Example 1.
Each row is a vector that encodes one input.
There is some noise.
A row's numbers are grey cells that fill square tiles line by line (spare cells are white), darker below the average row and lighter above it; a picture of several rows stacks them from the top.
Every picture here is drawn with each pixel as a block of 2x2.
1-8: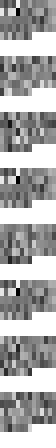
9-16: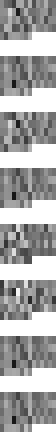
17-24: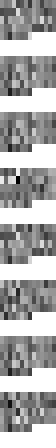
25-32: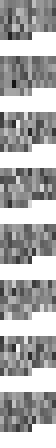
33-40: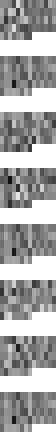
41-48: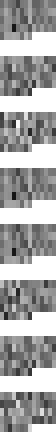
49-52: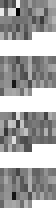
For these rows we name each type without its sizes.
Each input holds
a point on a circle.
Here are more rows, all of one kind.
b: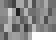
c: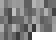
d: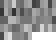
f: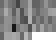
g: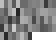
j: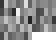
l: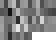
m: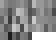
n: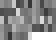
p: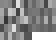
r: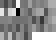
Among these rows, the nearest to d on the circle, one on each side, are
f and j.
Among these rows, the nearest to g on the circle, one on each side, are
c and p.
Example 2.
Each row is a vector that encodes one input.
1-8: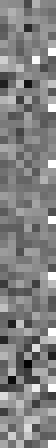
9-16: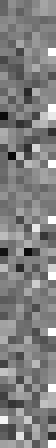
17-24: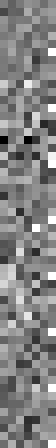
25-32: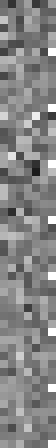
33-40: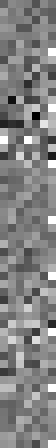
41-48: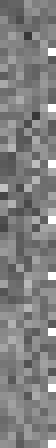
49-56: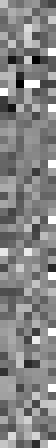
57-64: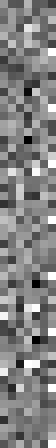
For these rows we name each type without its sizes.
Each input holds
a point on each of two lines.
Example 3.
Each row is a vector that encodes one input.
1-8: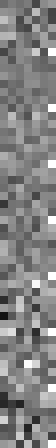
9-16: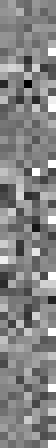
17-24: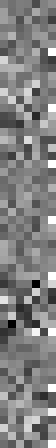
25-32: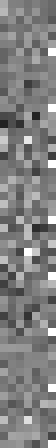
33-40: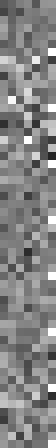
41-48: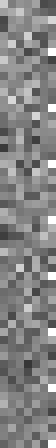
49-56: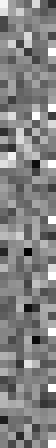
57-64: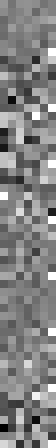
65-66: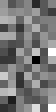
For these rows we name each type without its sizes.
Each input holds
a point on a line.
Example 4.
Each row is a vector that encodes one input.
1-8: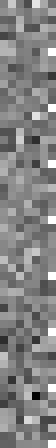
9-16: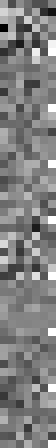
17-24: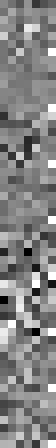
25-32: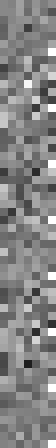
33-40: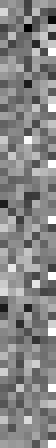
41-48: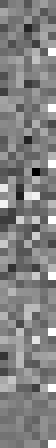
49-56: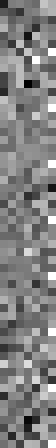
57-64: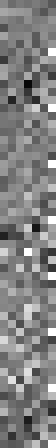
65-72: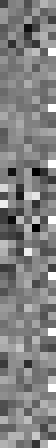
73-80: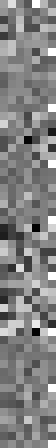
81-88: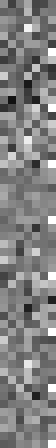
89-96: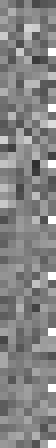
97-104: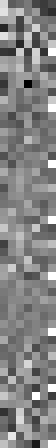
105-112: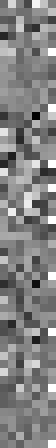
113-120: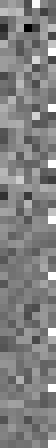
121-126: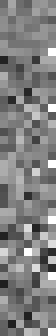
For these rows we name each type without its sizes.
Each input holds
a point on a line.
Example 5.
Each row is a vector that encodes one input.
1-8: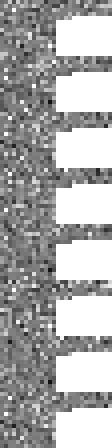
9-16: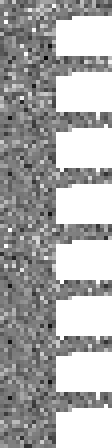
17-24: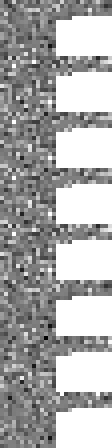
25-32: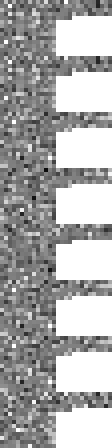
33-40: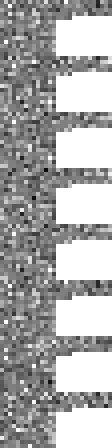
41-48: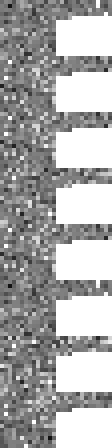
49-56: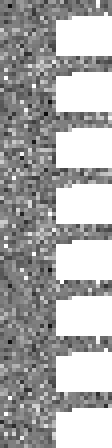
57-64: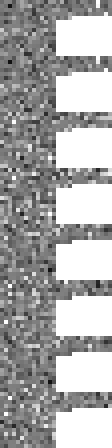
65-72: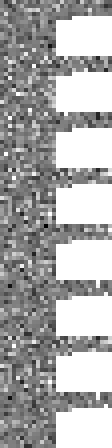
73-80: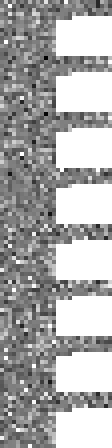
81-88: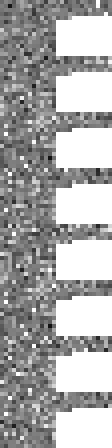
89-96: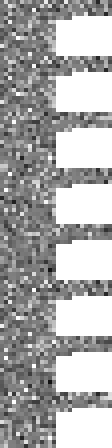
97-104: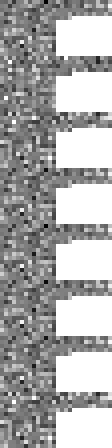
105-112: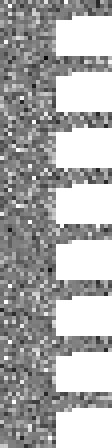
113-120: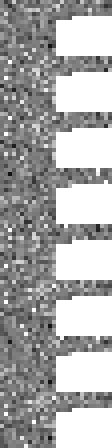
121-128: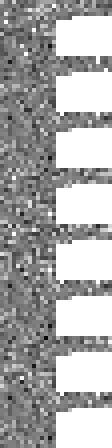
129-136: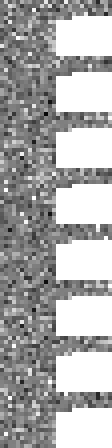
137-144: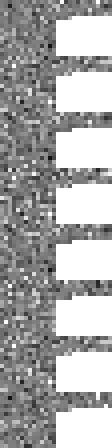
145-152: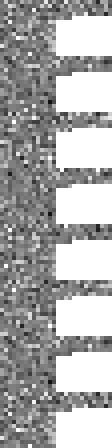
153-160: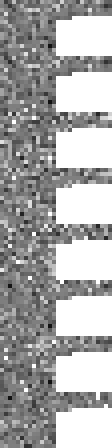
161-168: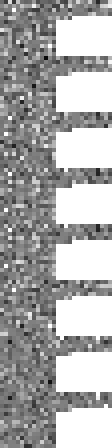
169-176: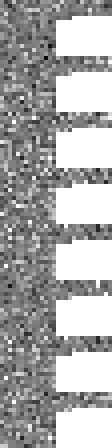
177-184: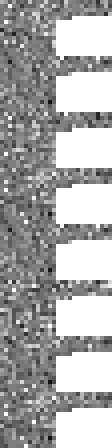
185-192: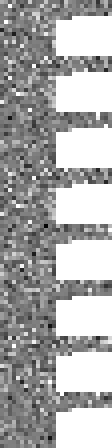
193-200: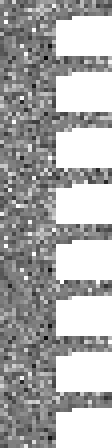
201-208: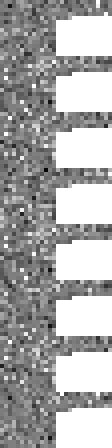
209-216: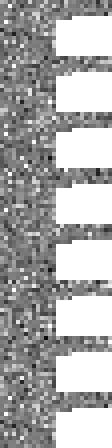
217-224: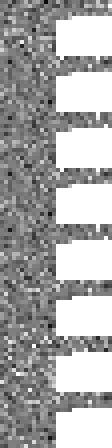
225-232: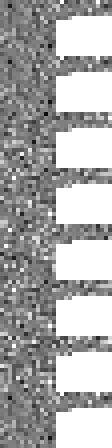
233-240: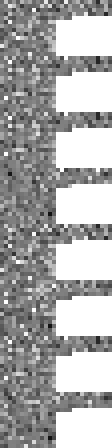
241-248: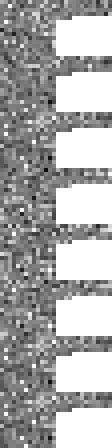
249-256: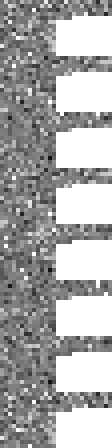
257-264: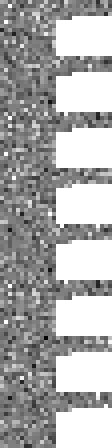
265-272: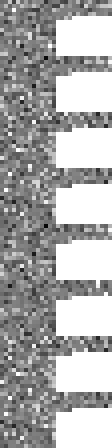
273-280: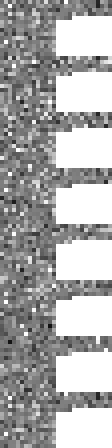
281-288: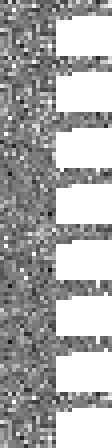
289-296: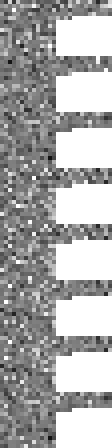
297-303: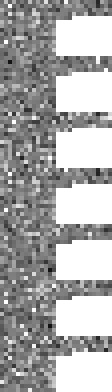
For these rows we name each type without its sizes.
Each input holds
a point on a line.
